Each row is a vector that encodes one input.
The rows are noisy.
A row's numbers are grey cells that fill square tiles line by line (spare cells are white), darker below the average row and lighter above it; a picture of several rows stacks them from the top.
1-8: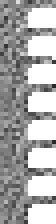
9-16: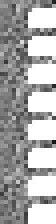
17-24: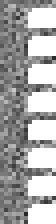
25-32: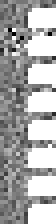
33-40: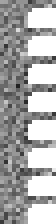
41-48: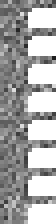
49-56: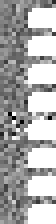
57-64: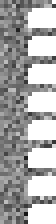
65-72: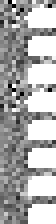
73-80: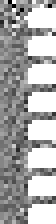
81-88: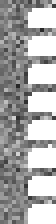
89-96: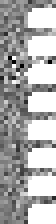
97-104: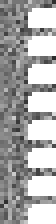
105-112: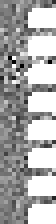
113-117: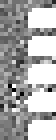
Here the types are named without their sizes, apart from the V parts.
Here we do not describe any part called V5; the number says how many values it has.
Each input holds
a list of items, each a true/false value and a value of V5.
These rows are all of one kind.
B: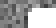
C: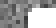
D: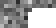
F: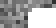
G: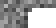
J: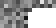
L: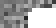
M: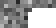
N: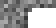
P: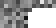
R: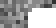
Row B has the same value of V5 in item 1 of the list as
C, G and N.
